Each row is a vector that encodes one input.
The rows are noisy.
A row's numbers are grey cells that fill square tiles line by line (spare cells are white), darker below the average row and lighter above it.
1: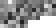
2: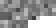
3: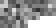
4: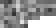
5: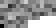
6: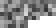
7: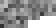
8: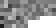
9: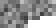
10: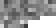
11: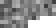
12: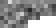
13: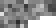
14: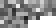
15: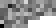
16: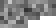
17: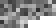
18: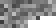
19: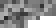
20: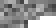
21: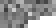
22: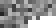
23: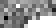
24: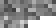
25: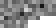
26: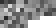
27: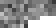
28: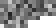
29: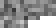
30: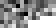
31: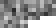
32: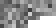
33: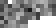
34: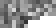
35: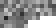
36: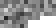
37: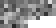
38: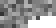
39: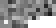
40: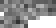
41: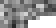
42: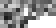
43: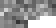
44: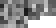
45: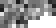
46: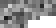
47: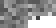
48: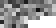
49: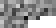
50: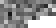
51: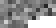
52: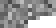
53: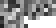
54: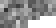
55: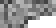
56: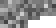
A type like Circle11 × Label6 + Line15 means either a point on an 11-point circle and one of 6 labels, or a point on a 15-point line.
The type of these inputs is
Label8 × Tree8.
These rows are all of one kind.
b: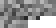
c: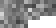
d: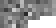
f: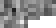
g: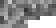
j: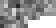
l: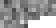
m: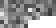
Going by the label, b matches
f and l.
